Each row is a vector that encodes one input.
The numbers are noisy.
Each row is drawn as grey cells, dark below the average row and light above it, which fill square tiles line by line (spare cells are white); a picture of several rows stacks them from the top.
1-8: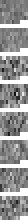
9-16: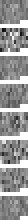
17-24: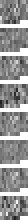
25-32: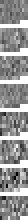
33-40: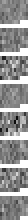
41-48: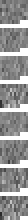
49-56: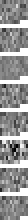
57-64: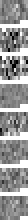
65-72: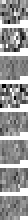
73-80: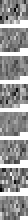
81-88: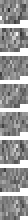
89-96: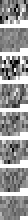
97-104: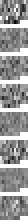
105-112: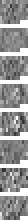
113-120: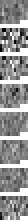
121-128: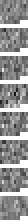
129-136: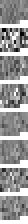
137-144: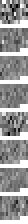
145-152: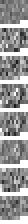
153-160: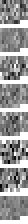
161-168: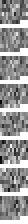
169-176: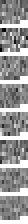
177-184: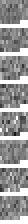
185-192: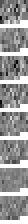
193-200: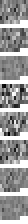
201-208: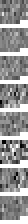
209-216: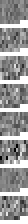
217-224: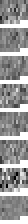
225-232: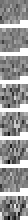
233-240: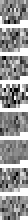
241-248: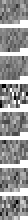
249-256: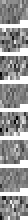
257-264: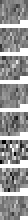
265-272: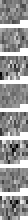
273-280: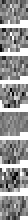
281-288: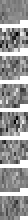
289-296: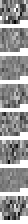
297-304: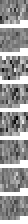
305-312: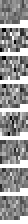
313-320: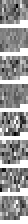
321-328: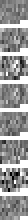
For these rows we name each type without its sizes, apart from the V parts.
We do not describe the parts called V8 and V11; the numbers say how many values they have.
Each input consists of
either a value of V8 and a value of V11, or a list of points on a line.
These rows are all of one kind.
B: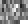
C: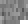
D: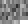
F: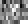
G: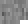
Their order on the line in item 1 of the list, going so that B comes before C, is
B, F, G, C, D.
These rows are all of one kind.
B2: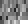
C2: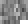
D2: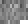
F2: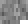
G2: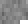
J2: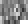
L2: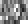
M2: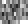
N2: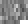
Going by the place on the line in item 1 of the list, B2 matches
D2 and N2.
